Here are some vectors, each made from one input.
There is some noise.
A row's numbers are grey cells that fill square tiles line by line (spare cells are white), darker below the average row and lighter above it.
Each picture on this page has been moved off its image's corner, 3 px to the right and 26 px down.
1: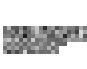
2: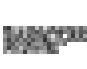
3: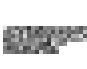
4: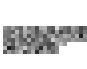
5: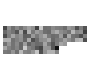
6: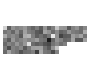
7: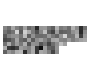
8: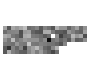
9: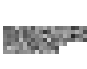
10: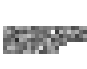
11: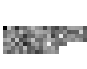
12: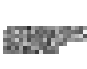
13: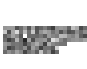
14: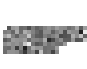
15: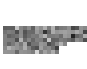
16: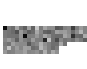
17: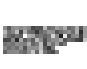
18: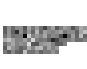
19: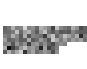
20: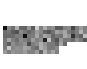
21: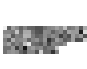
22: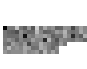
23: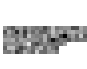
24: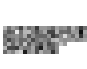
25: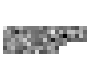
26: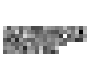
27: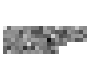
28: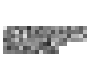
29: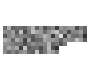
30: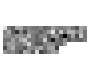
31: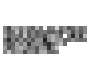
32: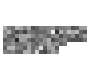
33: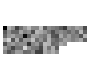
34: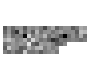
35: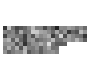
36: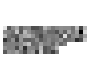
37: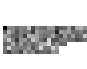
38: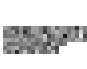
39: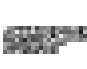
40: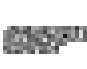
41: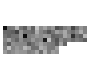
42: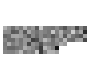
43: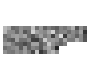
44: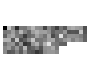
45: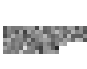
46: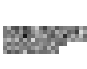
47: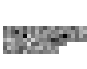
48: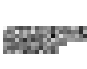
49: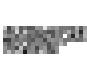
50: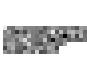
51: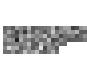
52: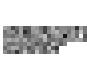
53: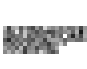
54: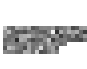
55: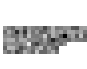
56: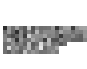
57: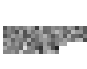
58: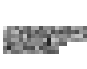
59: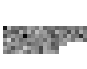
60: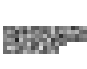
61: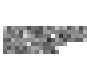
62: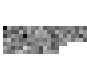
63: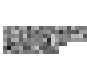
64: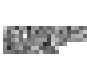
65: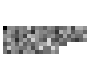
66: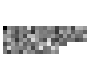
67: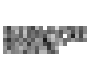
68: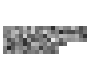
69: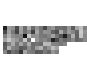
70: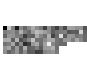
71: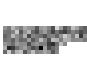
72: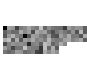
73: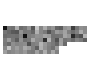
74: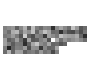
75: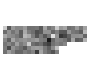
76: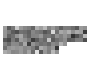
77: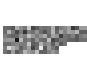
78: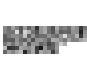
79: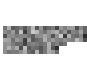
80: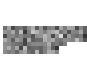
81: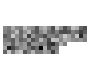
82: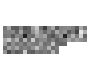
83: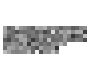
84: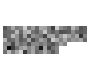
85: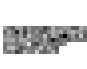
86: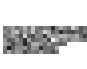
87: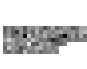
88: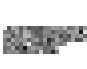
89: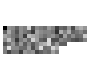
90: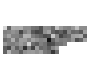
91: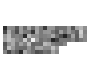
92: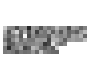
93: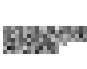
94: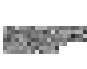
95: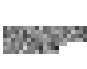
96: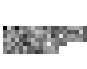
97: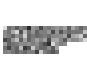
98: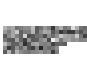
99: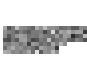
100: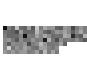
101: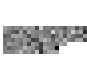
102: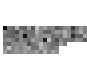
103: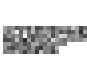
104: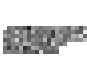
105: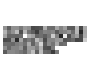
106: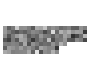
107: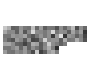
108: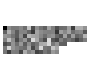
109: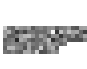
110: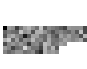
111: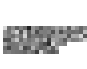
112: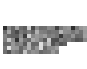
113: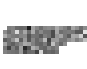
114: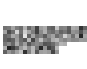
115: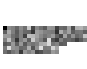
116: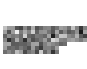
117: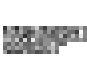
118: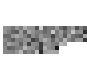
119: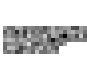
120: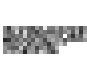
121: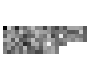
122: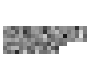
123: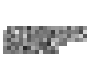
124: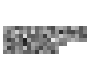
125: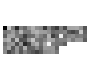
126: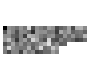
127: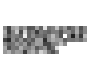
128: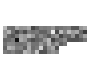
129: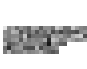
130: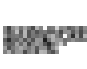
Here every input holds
a point on a 6-point circle, together with either a point on a 4-point line, or a point on a 7-point line.
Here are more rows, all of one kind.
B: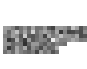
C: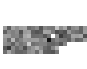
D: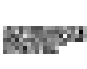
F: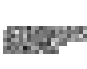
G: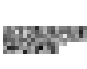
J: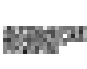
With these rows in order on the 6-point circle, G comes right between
B and J.
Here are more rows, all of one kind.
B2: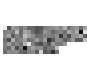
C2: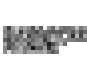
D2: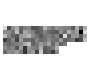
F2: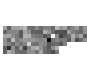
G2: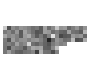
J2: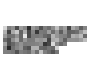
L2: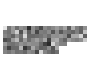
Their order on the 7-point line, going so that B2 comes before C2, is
D2, B2, L2, J2, G2, F2, C2.
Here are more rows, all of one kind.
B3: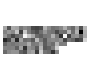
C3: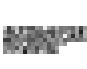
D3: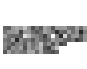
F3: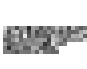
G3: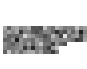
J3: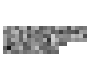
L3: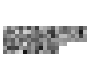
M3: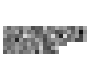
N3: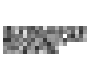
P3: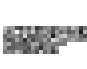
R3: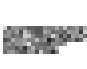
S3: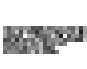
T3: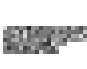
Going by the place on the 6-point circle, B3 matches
D3, G3, M3 and S3.
